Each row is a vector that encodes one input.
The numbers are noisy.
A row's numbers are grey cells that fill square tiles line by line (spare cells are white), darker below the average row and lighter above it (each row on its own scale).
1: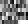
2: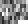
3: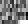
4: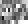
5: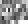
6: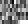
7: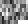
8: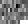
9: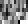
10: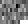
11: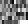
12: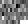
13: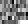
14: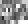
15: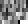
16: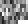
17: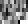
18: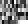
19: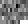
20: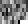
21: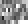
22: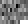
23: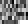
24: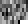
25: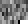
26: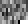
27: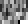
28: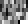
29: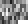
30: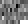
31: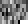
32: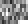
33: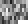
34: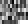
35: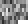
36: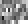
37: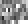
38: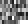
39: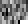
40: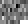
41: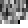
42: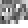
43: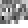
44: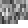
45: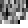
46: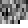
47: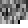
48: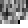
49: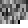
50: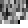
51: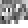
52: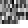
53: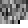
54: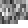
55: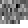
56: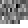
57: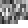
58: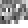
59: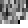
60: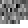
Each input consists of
a point on a 6-point line.
